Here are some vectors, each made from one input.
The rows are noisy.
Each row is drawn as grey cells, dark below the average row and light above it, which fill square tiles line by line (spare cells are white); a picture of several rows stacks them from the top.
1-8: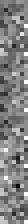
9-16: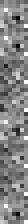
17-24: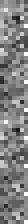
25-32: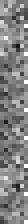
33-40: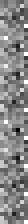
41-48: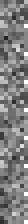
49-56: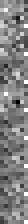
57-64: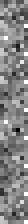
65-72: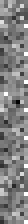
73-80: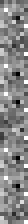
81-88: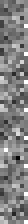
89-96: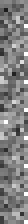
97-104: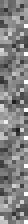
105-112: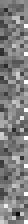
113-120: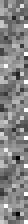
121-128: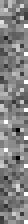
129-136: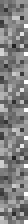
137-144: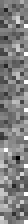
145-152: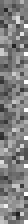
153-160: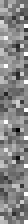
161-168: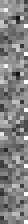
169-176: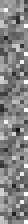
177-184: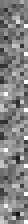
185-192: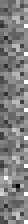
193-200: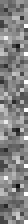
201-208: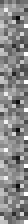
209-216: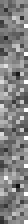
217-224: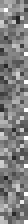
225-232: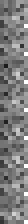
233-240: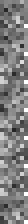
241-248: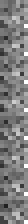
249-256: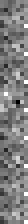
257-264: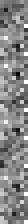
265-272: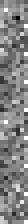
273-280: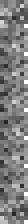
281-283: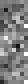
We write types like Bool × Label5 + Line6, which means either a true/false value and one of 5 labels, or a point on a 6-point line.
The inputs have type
Bool × Line6 + Line13.
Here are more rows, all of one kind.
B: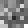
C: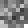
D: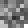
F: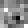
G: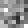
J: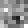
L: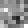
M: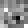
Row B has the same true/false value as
C and D.
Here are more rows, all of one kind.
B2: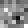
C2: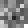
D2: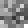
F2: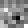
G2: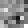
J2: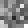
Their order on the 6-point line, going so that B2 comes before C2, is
B2, F2, C2, J2, G2, D2.
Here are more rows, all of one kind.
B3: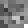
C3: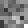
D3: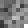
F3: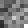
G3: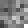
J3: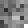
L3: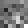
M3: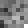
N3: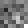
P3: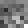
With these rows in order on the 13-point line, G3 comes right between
J3 and M3.
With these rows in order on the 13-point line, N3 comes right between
L3 and P3.
